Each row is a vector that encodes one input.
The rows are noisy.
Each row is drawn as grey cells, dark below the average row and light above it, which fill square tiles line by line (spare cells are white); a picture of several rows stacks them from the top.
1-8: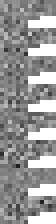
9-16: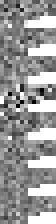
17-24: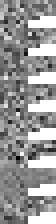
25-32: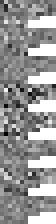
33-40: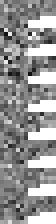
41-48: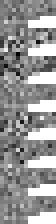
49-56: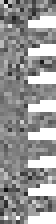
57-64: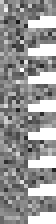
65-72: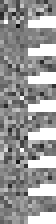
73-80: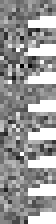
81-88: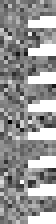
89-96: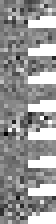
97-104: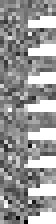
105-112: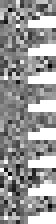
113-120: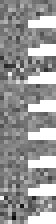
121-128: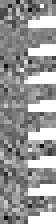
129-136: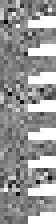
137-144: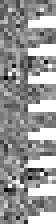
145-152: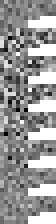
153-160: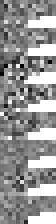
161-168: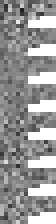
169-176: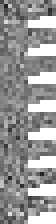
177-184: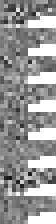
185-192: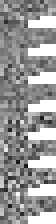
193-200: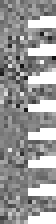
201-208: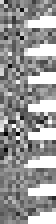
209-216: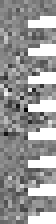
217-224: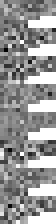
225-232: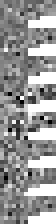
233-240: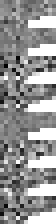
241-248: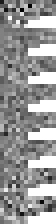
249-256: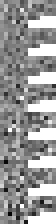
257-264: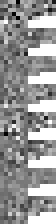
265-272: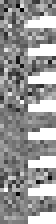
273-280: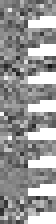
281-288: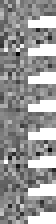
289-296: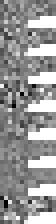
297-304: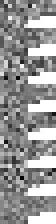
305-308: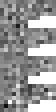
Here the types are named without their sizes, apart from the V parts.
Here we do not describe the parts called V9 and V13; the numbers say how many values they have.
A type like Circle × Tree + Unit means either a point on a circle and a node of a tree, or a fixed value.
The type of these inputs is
(Bool × Bool × Bool × Bool + V9) × Line × Line + V13.
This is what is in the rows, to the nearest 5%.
About 80% of them hold a point on each of two lines, together with either four true/false values, or a value of V9. The rest hold a value of V13.
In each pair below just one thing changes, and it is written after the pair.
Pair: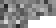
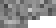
the value of V9
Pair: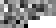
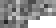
the place on one of the two lines
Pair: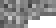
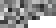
the value of V9
